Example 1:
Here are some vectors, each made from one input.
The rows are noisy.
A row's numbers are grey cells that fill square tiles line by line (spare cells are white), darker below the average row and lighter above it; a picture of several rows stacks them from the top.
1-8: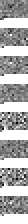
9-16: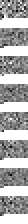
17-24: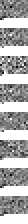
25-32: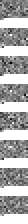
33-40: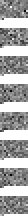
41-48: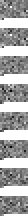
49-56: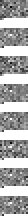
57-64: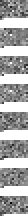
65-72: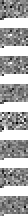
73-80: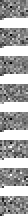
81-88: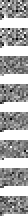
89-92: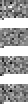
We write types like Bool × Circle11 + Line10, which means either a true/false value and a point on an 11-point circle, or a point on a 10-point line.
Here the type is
List2(Line6).
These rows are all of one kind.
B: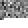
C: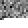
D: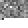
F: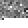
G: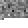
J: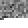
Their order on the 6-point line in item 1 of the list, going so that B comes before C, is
B, C, J, G, D, F.
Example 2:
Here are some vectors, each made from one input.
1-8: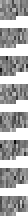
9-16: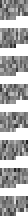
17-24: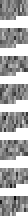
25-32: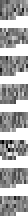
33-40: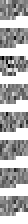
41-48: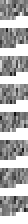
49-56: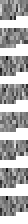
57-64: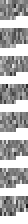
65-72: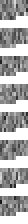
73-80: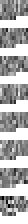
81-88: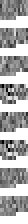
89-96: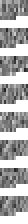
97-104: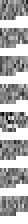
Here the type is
List2(Circle9).
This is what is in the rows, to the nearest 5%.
All of them are lists of up to two points on a 9-point circle: about 5% are empty, 40% hold one and 55% two.
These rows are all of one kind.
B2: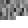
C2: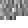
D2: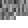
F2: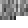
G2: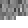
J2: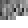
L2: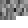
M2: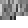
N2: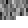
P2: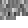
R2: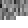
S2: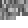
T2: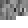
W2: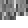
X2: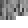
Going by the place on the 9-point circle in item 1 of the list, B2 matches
J2, L2, T2 and X2.
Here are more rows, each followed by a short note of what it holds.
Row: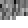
a list of one item
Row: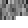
a list of one item
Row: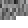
a list of two items
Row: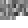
a list of one item
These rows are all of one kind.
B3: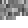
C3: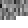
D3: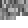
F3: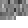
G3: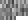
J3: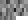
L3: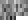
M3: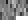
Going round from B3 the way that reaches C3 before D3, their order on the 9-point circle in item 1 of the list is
B3, G3, L3, M3, J3, F3, C3, D3.
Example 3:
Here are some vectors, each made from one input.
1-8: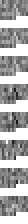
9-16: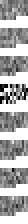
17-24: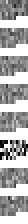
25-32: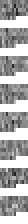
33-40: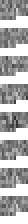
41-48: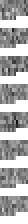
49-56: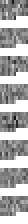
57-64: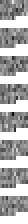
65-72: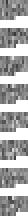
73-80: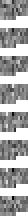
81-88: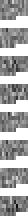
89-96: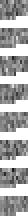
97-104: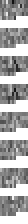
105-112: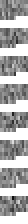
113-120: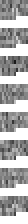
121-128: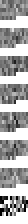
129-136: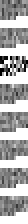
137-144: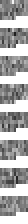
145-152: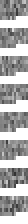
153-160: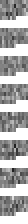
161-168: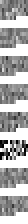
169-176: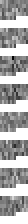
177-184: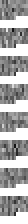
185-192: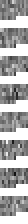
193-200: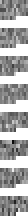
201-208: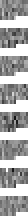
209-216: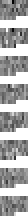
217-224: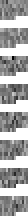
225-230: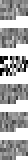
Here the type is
Bool × Circle6 + Unit.
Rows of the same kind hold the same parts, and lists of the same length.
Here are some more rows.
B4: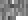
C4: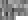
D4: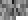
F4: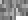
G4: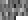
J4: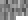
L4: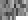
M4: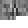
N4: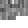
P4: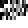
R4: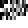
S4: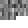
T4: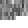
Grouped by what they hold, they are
B4, C4, D4, F4, G4, J4, L4, M4, N4, S4, T4
P4, R4

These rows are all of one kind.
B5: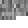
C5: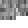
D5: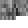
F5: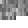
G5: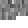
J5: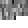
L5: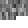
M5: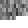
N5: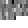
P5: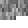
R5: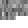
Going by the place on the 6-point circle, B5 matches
C5 and R5.
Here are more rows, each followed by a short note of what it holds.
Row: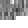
a point on a 6-point circle and a true/false value
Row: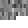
a point on a 6-point circle and a true/false value
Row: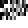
a fixed value
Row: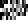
a fixed value
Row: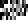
a fixed value
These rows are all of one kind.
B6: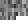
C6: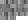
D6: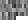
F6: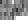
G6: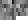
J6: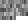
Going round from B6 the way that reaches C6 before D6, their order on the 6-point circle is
B6, F6, J6, C6, G6, D6.
